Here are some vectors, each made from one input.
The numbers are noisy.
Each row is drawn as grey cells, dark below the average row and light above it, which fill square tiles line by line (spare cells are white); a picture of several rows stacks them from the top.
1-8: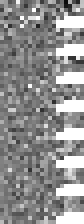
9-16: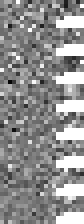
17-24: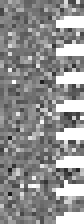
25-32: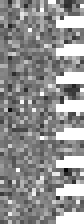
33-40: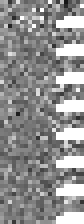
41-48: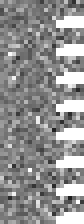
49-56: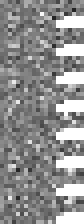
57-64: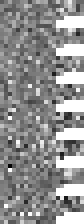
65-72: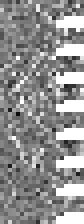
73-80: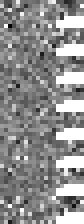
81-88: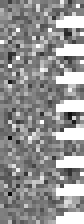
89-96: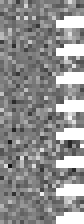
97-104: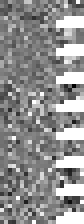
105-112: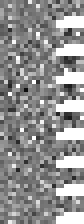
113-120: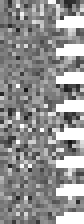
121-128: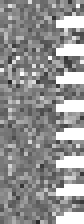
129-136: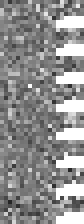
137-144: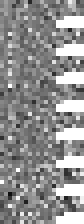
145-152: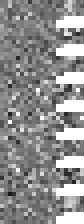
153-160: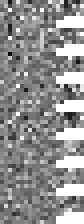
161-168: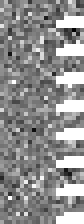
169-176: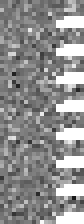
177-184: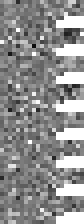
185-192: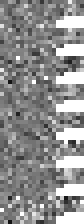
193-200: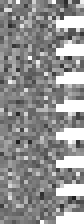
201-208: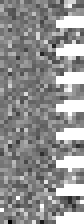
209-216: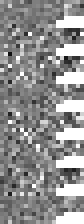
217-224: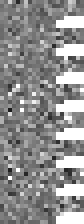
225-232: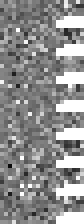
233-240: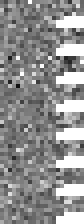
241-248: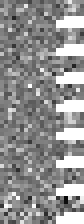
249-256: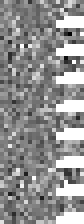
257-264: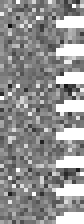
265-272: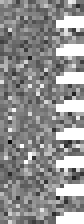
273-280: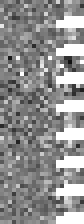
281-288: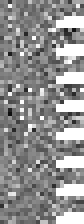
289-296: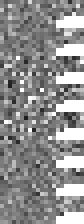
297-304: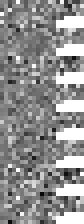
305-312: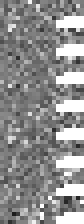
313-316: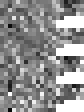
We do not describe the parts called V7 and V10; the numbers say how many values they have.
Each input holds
either two values of V7 and a value of V10, or a list of up to three points on an 8-point line.
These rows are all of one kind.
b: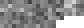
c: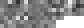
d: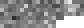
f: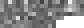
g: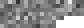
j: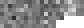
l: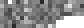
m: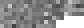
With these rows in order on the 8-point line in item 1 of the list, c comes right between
f and g.
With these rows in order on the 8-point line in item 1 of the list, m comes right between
b and d.
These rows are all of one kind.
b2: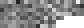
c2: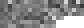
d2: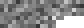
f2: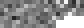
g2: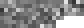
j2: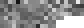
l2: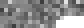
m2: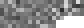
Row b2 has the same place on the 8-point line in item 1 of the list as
d2 and j2.
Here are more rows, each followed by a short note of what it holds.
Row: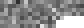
a list of two items
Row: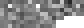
a list of one item
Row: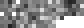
two values of V7 and a value of V10
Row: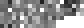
two values of V7 and a value of V10
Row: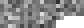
a list of one item
